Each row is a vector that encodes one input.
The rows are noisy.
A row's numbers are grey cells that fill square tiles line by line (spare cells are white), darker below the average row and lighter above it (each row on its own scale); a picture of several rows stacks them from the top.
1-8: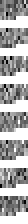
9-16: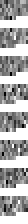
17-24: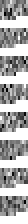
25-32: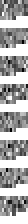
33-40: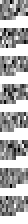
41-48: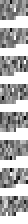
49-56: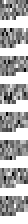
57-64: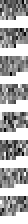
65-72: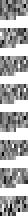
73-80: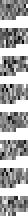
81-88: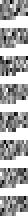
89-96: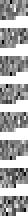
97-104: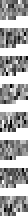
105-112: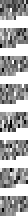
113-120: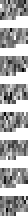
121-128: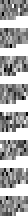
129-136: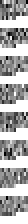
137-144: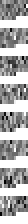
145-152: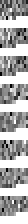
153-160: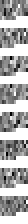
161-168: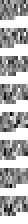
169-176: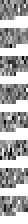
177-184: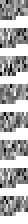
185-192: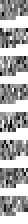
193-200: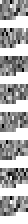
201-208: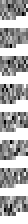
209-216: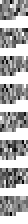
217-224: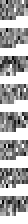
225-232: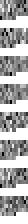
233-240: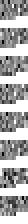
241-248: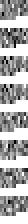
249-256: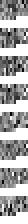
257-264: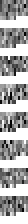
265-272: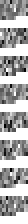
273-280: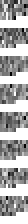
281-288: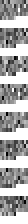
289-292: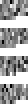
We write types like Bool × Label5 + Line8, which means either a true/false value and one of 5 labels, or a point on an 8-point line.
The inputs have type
Bool × Bool × Bool + Circle10 + Label9 × Label9 + Unit.
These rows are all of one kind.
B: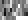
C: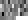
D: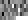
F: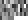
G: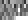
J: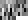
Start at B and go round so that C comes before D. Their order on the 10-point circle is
B, J, C, D, G, F.
